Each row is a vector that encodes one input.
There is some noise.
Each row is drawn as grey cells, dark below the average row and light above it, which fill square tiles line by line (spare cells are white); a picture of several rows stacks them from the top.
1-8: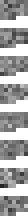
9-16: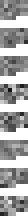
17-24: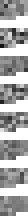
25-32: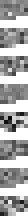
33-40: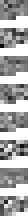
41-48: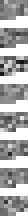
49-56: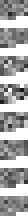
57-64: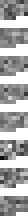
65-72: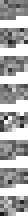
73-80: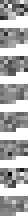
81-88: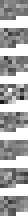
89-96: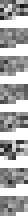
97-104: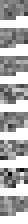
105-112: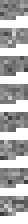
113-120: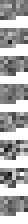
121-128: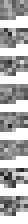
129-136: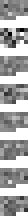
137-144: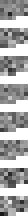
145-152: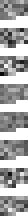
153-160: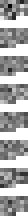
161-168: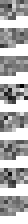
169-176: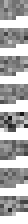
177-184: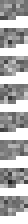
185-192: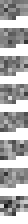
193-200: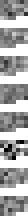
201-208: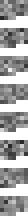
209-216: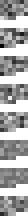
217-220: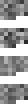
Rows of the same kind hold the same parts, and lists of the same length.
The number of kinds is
2.
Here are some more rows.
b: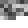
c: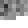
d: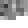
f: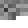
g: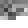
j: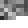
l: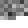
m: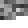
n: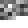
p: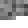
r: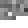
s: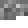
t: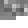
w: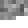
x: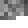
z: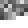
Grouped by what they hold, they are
b, f, g, l, m, n, p, s, t, w
c, d, j, r, x, z

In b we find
a point on a 9-point circle and a true/false value.
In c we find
a point on a 7-point line and a true/false value.
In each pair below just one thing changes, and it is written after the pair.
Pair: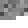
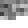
the true/false value
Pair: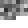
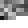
the place on the 7-point line
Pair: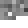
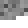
the place on the 7-point line
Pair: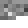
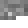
the place on the 7-point line
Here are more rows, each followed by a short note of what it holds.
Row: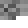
a point on a 9-point circle and a true/false value
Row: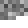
a point on a 7-point line and a true/false value
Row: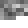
a point on a 9-point circle and a true/false value
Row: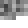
a point on a 7-point line and a true/false value
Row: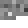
a point on a 7-point line and a true/false value
